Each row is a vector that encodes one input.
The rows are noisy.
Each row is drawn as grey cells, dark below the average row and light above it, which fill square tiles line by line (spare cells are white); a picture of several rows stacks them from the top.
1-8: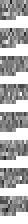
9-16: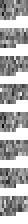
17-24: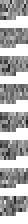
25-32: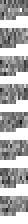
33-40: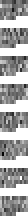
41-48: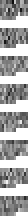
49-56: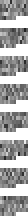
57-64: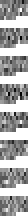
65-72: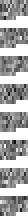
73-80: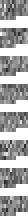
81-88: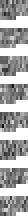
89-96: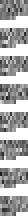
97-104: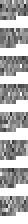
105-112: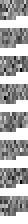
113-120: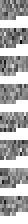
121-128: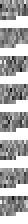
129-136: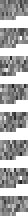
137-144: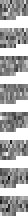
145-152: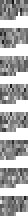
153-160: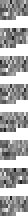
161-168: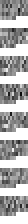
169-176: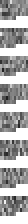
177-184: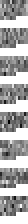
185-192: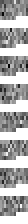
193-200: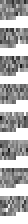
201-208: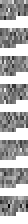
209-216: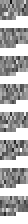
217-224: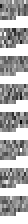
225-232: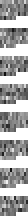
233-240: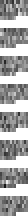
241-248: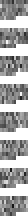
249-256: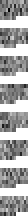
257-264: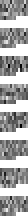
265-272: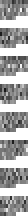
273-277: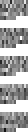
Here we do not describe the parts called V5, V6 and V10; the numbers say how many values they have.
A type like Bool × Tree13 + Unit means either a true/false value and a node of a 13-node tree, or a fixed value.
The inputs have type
(Line7 + V6) × List2(Line11) × V5 × V10.
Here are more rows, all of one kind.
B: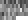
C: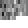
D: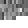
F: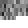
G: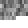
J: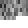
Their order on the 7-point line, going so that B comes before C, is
F, G, D, B, J, C.
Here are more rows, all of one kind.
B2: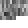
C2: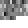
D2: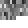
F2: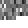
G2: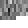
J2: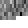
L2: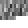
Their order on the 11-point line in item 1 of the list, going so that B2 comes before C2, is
G2, L2, B2, C2, D2, J2, F2.
